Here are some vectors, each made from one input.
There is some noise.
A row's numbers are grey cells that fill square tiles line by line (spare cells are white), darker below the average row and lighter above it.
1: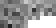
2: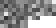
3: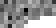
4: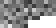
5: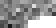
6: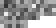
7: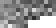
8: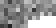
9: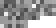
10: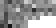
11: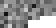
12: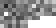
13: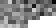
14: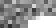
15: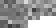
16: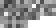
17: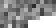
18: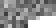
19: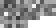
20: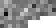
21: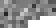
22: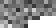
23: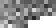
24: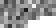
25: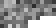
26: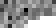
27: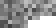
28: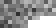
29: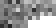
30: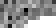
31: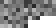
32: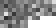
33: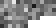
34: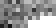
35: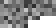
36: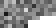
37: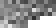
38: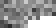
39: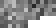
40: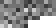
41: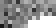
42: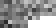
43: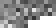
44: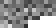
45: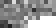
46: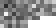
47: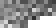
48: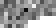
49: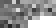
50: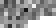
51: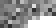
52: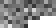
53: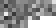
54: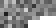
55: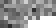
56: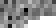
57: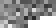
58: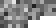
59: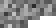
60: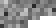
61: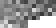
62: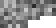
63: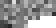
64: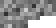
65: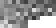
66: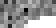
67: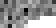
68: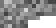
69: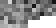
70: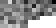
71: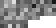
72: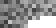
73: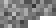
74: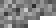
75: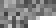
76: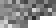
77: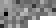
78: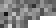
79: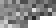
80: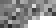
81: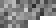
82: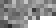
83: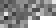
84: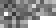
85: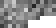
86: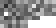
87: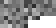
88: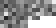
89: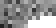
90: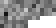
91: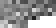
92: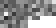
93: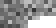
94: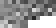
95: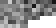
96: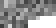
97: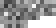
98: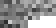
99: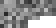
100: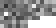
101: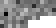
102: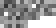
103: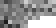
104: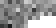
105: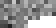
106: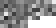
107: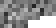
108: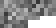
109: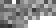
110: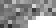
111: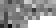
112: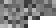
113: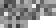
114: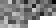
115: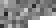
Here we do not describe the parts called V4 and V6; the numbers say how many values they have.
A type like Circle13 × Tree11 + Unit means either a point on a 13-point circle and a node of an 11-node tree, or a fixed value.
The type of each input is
Bool × (Line5 + V4 × V6).
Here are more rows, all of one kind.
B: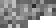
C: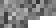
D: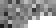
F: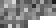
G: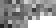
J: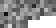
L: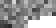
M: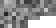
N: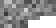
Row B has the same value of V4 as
F and L.
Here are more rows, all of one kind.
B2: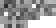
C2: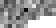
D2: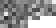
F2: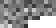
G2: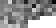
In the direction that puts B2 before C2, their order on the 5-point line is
D2, F2, B2, C2, G2.
